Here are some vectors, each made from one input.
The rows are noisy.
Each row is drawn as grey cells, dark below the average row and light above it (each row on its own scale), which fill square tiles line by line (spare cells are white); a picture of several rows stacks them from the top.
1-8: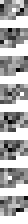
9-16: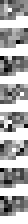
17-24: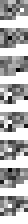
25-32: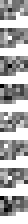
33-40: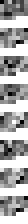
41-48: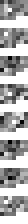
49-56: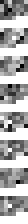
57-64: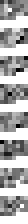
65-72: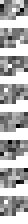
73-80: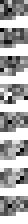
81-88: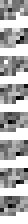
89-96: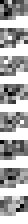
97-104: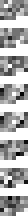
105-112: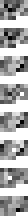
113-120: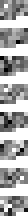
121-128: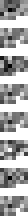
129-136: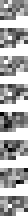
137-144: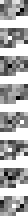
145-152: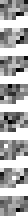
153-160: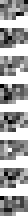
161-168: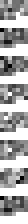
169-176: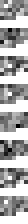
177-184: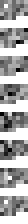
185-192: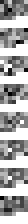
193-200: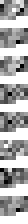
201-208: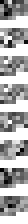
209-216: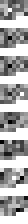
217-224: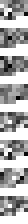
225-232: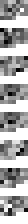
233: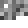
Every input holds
either a point on a 4-point line, or a node of a 15-node tree.
